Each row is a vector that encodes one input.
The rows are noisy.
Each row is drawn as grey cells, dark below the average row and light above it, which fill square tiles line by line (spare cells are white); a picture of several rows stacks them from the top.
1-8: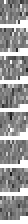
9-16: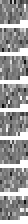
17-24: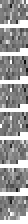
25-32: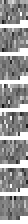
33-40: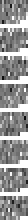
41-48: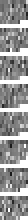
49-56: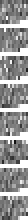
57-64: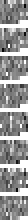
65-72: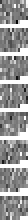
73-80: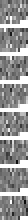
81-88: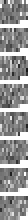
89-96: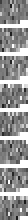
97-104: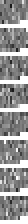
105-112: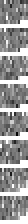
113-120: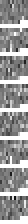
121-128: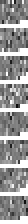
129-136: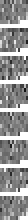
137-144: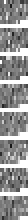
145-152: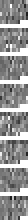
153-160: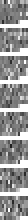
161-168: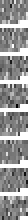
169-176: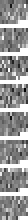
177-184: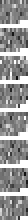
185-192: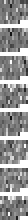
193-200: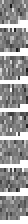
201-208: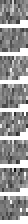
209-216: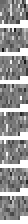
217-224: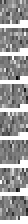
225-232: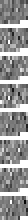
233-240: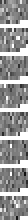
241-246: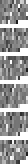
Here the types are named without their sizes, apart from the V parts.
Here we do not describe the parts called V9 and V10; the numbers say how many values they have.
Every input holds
a value of V9, together with either a label, or three true/false values and a value of V10.
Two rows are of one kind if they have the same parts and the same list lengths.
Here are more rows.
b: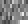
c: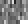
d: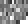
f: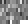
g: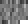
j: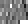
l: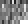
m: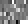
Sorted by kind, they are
b, d, g, l
c, f, j, m

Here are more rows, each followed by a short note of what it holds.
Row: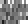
three true/false values, a value of V9 and a value of V10
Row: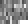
a label and a value of V9
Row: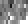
a label and a value of V9
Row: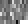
three true/false values, a value of V9 and a value of V10
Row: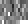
a label and a value of V9
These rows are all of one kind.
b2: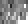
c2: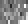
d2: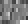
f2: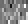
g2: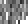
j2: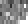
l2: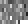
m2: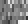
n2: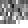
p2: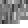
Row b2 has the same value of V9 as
c2, f2 and j2.
